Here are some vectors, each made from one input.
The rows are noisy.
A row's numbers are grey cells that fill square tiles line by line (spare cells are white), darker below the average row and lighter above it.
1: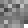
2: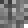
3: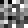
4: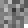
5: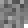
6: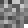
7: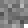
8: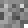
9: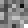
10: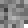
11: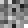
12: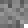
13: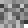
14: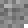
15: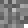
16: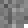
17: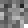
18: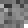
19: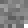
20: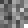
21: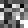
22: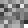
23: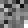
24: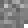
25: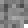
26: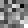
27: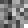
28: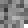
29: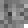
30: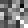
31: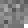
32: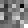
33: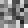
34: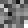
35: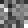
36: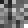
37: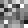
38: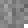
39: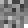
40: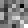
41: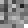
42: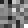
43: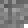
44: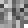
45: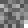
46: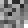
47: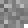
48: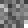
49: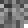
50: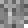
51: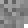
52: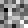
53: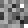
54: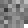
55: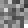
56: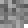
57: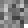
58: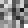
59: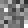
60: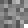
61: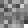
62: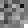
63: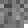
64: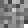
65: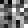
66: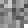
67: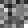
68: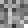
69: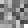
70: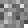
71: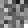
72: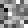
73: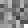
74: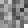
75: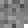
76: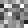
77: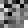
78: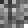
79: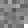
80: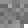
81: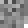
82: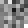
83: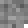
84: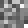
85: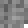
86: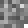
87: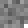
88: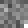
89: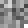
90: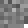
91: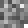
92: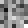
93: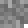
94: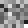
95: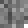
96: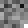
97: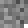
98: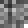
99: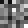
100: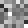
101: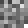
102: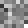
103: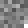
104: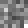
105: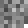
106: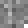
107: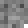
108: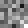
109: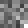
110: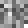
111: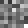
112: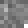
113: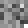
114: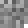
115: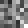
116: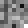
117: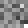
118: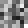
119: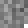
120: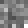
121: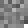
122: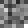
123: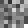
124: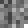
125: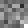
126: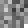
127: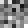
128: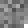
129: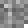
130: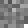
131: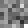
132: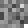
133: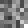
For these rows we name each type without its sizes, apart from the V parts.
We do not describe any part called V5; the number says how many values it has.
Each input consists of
a true/false value, together with a list of items, each either a point on a line, or a value of V5.
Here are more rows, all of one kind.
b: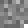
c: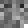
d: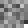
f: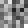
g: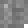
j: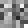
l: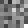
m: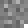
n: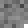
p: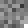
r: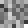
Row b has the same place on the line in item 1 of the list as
j and l.
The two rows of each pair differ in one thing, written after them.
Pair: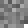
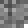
the value of V5 in item 2 of the list
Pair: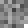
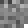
the value of V5 in item 1 of the list
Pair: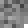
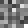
the value of V5 in item 2 of the list
